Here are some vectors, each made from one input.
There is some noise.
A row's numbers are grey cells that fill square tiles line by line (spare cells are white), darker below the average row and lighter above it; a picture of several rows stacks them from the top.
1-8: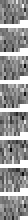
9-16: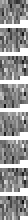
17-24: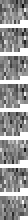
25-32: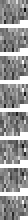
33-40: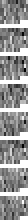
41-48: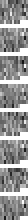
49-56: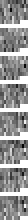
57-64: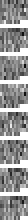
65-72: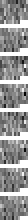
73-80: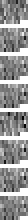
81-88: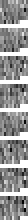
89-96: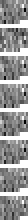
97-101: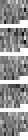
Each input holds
either one of 8 labels and a true/false value, or a node of a 9-node tree.
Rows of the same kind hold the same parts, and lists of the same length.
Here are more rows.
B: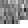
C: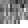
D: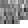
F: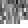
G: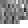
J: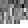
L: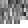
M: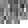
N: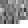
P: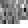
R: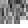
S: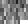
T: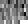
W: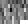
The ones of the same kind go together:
B, D, G, N, P
C, F, J, L, M, R, S, T, W

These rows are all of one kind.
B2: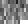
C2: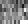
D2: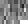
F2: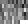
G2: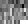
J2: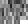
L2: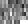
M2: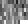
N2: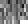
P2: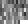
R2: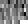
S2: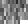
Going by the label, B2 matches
M2, P2 and S2.
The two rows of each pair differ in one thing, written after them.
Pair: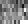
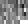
the label
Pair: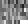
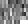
the label
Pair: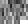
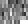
the true/false value
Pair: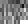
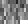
the label
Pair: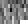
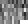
the true/false value
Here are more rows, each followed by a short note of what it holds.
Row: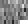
a node of a 9-node tree
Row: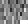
one of 8 labels and a true/false value
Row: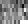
one of 8 labels and a true/false value
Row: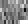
a node of a 9-node tree
